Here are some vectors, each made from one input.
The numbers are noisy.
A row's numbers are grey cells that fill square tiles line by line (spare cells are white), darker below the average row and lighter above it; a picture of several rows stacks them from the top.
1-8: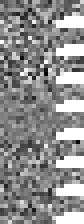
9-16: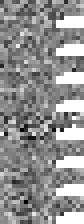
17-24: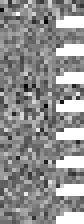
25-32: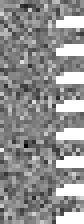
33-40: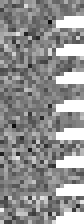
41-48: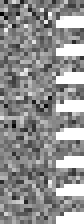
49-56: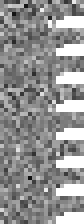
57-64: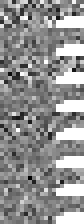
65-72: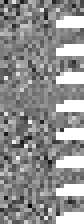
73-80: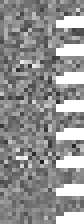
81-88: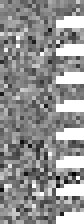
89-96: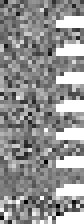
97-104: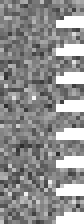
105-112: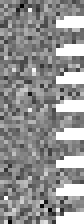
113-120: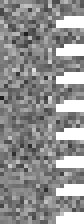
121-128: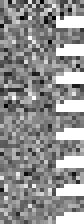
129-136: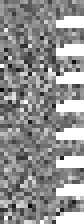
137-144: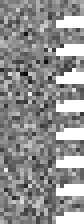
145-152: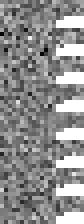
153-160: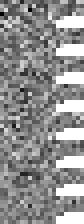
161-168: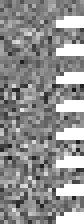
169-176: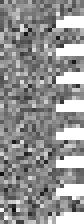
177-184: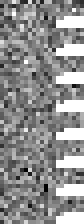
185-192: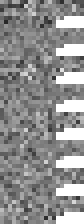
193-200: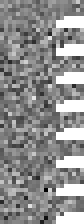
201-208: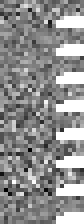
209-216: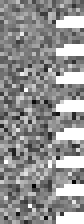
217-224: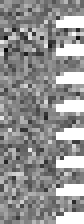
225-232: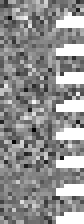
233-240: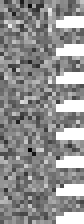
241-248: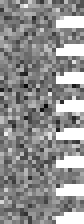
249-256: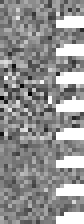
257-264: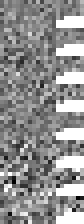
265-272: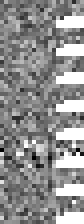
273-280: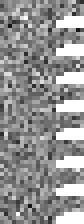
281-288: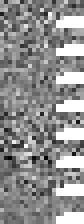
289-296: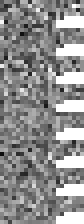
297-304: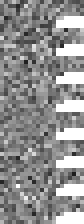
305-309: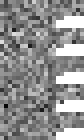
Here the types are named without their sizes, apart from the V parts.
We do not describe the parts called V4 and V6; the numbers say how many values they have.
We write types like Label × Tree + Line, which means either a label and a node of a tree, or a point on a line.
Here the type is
(Circle + V4) × Line + V6.
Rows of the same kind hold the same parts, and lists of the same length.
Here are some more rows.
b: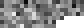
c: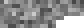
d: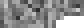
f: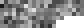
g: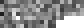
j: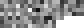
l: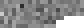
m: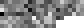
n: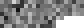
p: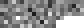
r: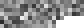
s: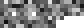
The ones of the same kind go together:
b, f
c, d, l, m, n, r, s
g, j, p

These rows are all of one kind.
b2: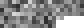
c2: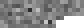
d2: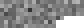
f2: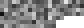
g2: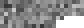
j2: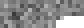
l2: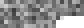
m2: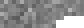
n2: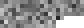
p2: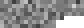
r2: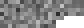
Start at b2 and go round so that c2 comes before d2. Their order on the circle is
b2, f2, p2, r2, l2, j2, m2, n2, c2, d2, g2.
